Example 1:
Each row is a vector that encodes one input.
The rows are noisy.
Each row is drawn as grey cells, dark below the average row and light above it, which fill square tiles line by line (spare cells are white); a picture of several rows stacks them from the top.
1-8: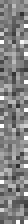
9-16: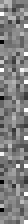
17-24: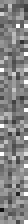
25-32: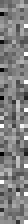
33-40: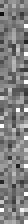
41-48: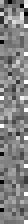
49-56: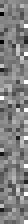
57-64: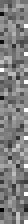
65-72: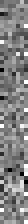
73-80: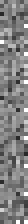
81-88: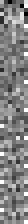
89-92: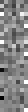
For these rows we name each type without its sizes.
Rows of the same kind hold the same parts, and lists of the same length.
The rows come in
3 kinds.
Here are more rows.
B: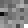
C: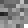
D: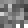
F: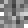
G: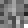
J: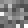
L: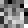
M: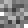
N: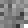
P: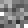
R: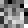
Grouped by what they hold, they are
B, C, G, N
D, F, J, M, P
L, R

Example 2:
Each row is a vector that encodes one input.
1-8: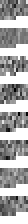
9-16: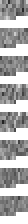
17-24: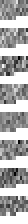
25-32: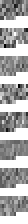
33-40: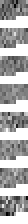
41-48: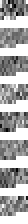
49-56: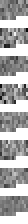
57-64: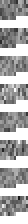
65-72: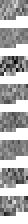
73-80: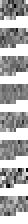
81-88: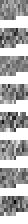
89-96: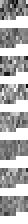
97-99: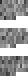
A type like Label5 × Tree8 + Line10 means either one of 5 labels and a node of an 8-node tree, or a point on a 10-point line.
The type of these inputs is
Line3 × Line5 + Line10.
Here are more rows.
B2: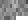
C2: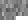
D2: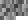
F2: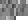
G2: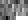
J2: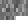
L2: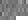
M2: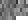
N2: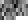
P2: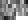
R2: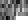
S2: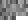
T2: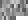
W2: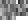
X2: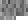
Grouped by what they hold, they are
B2, F2, G2, L2, M2, P2, R2, S2, W2, X2
C2, D2, J2, N2, T2

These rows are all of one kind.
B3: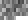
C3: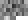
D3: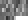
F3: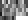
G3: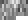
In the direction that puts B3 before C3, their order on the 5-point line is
B3, C3, D3, G3, F3.
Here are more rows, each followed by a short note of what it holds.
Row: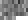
a point on a 10-point line
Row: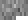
a point on a 10-point line
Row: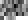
a point on a 3-point line and a point on a 5-point line
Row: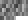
a point on a 3-point line and a point on a 5-point line
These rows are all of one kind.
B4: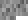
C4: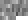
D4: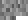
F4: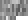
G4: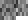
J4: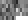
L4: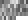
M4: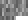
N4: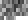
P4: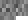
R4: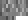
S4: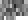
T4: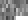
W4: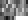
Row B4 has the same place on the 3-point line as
D4, F4 and L4.
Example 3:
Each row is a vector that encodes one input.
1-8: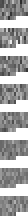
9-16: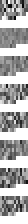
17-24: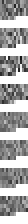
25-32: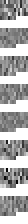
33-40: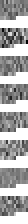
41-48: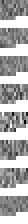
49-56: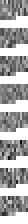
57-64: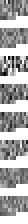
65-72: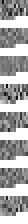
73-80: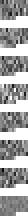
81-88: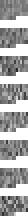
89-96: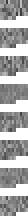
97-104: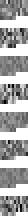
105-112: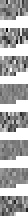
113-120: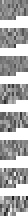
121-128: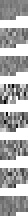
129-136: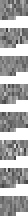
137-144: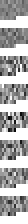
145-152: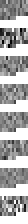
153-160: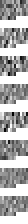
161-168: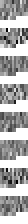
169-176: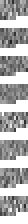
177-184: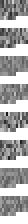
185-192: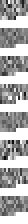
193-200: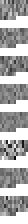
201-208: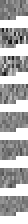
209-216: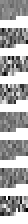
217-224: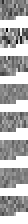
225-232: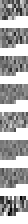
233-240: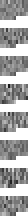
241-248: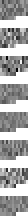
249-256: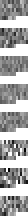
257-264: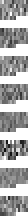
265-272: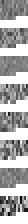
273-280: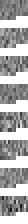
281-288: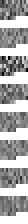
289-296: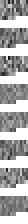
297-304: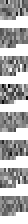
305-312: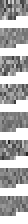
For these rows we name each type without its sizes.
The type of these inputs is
List(Line).
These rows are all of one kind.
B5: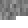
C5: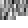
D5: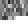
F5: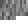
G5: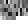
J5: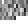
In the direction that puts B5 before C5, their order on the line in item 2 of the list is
J5, G5, F5, B5, D5, C5.
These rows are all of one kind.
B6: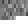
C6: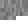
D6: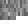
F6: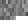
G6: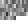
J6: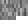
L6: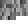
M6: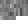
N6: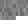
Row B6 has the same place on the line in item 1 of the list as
D6 and L6.
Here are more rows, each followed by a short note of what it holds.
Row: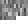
a list of two items
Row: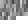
a list of one item
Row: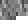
the empty list
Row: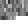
a list of two items
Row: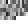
a list of two items
